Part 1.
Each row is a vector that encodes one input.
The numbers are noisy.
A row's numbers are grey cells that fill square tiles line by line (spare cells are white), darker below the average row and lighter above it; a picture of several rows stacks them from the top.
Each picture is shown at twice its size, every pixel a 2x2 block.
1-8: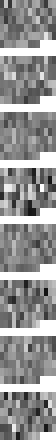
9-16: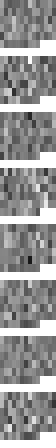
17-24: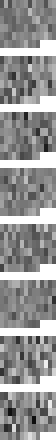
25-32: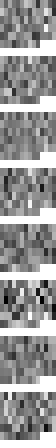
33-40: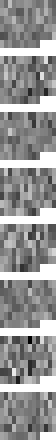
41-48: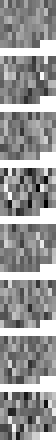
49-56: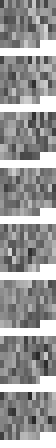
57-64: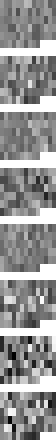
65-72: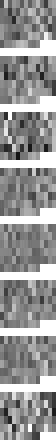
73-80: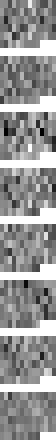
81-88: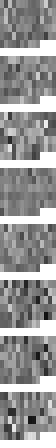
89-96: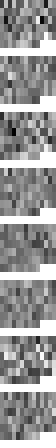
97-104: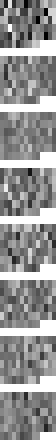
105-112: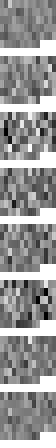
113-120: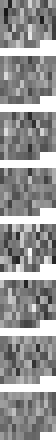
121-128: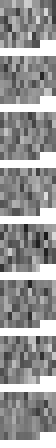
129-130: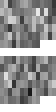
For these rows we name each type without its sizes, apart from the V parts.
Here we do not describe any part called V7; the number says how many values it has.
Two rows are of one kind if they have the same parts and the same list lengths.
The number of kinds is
3.
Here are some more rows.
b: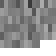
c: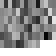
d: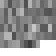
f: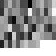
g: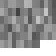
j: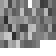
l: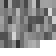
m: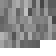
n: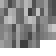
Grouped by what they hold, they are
b, f
c, d, j, l
g, m, n

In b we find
a value of V7.
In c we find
a point on a circle.
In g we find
a point on a line.
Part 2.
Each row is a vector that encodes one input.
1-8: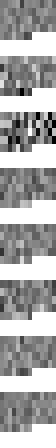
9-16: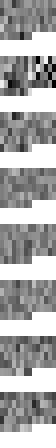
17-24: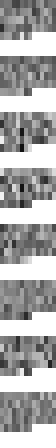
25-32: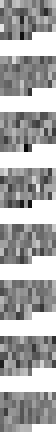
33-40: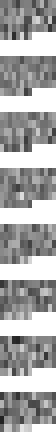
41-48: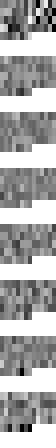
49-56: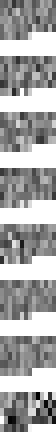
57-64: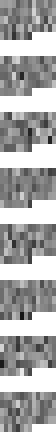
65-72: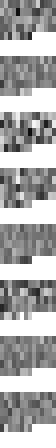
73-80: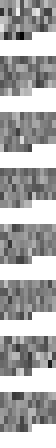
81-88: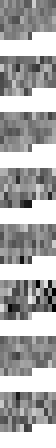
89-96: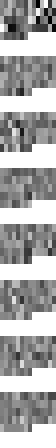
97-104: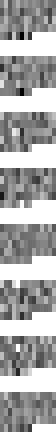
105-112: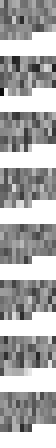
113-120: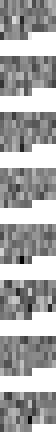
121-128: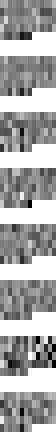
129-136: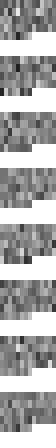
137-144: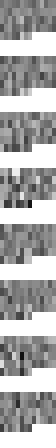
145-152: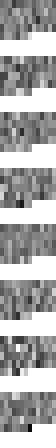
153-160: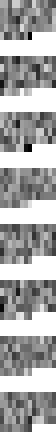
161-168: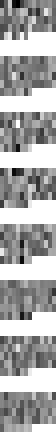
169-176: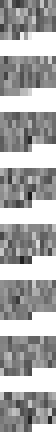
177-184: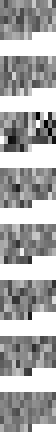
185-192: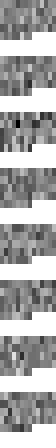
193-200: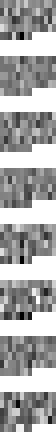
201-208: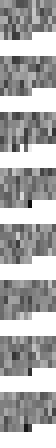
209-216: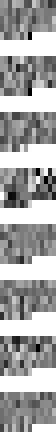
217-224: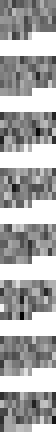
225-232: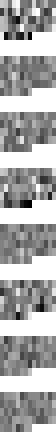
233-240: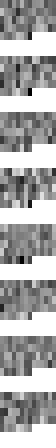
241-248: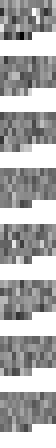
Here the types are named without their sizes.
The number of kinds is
4.
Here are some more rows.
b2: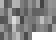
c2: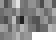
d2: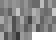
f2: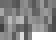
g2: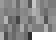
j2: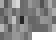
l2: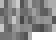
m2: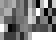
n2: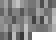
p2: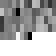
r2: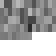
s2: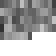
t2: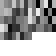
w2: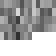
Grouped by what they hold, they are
b2, c2, j2, l2, r2
d2, n2, w2
f2, g2, p2, s2
m2, t2

